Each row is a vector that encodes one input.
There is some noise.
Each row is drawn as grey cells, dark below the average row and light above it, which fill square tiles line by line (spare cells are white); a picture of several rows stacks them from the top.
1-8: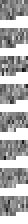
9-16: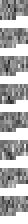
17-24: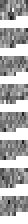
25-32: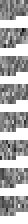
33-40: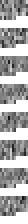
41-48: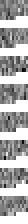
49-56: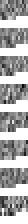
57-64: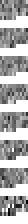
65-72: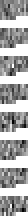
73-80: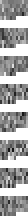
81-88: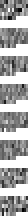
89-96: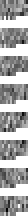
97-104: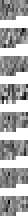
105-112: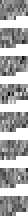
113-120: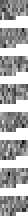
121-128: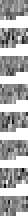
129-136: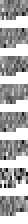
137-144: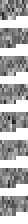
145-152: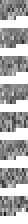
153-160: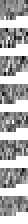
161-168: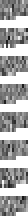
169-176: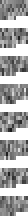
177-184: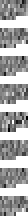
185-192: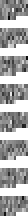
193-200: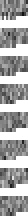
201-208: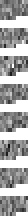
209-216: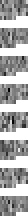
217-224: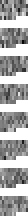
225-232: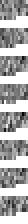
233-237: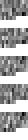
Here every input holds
either a point on a 9-point circle and a point on a 10-point circle, or a point on a 4-point line.
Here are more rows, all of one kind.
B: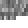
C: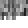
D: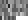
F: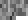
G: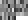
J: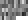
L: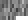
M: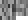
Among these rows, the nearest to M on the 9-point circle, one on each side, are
D and F.
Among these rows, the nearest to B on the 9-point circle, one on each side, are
C and G.
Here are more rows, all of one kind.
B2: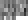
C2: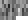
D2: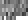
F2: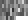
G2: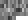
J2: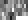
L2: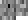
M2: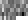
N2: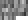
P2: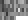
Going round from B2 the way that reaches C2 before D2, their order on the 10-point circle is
B2, L2, C2, P2, F2, J2, M2, D2, G2, N2.
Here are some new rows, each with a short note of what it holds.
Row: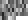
a point on a 4-point line
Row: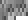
a point on a 4-point line
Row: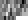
a point on a 4-point line
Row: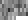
a point on a 4-point line
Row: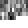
a point on a 9-point circle and a point on a 10-point circle
